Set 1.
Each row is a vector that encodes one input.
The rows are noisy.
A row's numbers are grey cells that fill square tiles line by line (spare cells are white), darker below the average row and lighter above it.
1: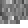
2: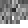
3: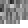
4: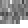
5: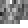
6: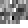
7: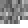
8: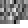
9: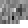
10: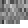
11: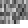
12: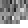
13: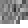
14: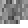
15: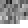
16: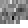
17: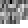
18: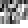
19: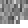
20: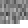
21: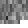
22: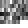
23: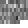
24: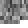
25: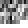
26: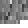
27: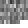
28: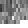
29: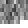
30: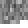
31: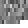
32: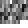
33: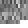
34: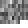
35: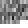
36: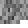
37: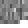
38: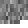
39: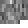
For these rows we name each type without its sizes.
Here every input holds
a label, together with either a fixed value, or three true/false values.
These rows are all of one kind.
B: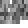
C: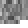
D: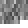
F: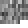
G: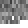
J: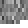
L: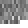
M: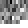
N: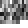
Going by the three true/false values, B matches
F and N.
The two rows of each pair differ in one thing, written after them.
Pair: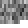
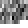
one of the three true/false values
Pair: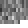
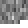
the label
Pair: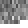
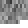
one of the three true/false values
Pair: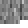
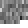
the label
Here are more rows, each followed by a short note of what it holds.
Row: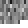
a label
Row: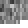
a label
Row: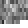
a label
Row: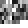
a label
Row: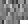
a label
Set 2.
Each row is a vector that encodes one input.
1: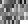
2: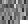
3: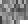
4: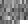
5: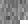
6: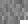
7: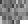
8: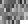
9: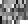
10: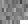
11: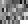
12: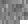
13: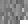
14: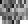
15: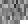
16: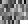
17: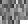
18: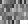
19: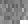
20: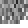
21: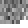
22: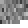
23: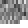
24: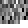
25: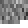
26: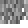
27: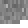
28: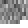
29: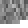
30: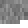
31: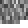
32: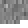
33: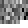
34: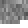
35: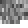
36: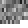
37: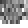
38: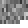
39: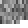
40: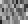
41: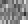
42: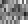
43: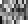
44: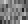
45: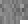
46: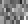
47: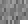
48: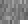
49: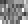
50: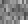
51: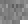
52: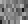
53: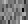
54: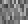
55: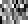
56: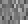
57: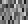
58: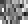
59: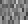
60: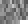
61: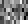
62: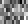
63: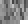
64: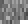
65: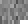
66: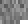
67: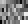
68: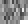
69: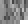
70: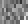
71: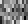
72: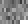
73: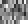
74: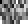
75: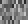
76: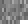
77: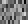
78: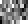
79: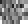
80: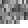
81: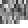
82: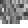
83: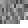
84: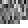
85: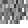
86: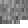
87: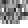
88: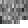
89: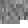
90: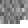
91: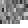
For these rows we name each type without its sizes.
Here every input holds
a list of points on a line.
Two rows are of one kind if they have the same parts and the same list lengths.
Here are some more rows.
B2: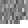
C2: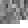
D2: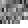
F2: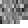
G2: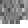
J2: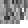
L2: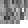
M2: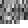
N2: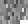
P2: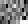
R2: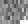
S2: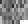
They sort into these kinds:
B2, G2, M2
C2, J2, L2, P2
D2, F2, N2, R2, S2

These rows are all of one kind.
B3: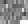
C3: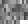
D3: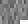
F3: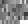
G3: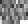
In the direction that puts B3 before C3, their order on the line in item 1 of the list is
B3, C3, F3, G3, D3.
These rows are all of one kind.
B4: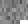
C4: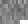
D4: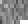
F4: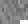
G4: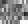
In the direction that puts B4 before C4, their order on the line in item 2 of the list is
B4, D4, G4, F4, C4.
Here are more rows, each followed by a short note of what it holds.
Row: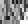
the empty list
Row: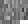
a list of one item
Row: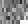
a list of two items
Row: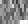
the empty list
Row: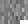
a list of one item
